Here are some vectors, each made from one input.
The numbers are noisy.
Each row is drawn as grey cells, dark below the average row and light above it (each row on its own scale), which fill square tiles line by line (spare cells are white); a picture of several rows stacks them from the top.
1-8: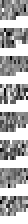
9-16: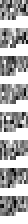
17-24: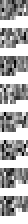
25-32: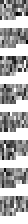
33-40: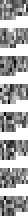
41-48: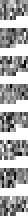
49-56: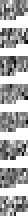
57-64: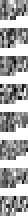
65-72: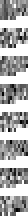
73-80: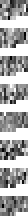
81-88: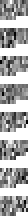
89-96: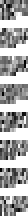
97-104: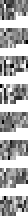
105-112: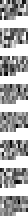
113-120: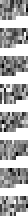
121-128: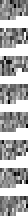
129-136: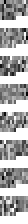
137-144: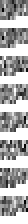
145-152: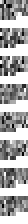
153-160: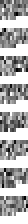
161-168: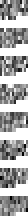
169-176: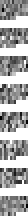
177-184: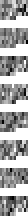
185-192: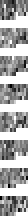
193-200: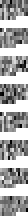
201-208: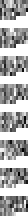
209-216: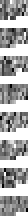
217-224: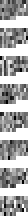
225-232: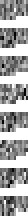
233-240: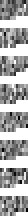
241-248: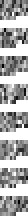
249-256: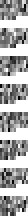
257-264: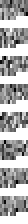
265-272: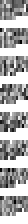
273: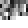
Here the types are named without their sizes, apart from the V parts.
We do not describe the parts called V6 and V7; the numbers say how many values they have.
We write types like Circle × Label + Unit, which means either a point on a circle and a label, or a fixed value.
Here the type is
Circle + (Line + V7) × V6.
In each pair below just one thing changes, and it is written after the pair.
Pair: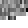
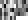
the value of V6
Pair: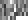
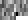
the value of V6
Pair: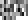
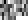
the value of V6
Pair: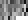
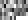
the place on the line
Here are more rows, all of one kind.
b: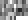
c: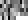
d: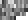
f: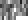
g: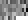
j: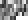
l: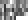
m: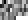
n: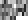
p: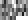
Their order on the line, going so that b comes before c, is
f, j, n, g, d, p, l, m, b, c.
